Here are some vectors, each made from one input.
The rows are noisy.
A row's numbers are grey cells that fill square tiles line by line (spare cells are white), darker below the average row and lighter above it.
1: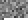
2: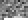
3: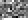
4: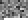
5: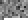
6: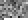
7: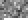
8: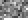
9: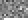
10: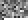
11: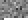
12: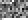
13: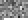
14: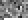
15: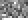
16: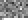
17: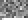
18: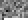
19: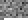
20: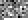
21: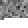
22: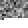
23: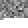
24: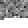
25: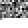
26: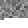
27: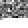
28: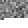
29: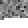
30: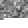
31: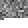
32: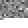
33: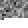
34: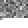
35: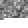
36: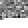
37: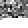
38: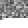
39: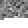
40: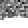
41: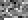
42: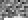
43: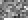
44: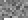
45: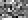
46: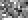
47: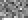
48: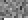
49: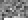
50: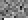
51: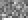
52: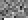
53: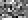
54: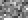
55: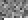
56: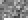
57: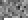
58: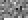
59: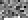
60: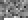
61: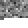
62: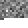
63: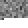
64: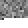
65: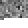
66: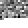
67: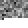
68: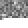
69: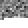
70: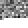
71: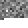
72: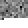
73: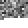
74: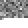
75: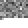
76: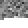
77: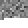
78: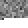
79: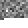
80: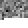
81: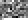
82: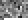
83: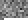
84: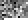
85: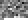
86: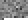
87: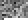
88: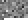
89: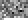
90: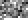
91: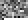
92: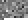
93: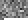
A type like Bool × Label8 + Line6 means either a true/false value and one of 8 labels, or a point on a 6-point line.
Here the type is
Bool × (Tree12 + Unit).
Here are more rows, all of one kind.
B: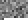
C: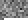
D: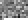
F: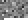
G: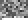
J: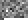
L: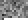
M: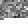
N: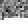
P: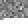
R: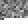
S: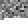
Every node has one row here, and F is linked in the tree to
B.
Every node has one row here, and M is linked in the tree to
P.
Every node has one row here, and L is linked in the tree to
C, N, R and S.
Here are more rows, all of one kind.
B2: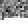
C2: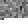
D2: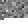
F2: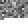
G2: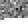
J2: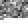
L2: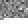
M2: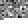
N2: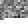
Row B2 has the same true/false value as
L2 and M2.
